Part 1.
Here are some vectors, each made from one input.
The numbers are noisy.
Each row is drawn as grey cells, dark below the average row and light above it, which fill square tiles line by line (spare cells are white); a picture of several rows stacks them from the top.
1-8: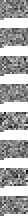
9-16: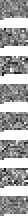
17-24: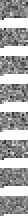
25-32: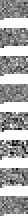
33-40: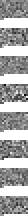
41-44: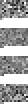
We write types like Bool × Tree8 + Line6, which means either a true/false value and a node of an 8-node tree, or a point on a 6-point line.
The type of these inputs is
Bool × Bool × Bool.
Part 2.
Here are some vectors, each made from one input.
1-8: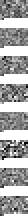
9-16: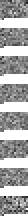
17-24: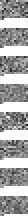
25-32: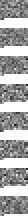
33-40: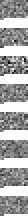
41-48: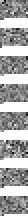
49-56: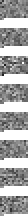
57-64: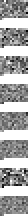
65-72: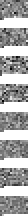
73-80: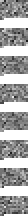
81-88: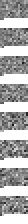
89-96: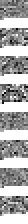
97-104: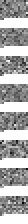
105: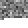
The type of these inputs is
Circle11.
